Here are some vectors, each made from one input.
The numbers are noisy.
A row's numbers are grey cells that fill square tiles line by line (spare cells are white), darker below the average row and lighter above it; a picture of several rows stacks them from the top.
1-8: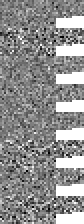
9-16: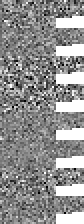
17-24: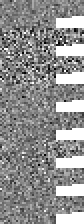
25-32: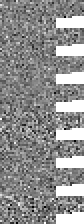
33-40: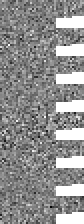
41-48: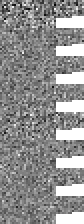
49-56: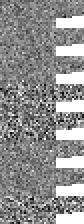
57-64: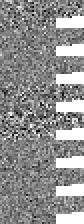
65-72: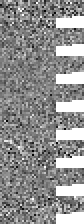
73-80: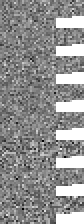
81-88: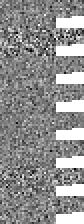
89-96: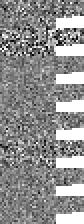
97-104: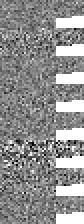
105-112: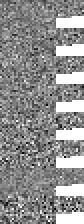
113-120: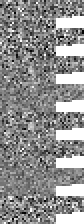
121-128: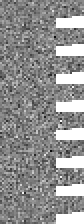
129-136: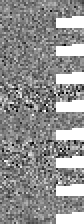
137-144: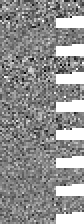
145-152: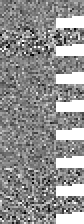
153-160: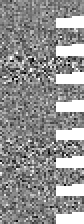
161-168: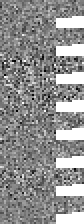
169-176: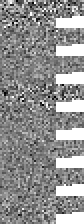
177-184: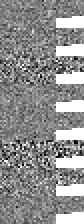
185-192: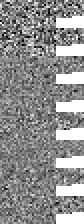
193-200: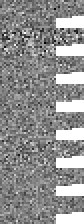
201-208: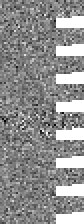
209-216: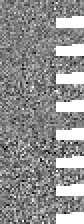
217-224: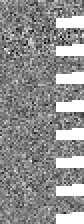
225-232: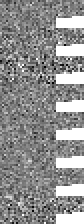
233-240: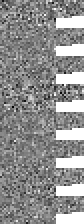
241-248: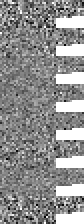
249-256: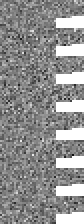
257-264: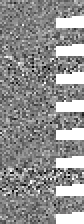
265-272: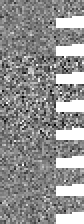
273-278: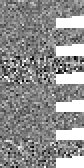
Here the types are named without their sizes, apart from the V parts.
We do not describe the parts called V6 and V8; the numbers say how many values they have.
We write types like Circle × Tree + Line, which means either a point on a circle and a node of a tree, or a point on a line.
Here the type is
Tree × (Tree + V6) + V8.
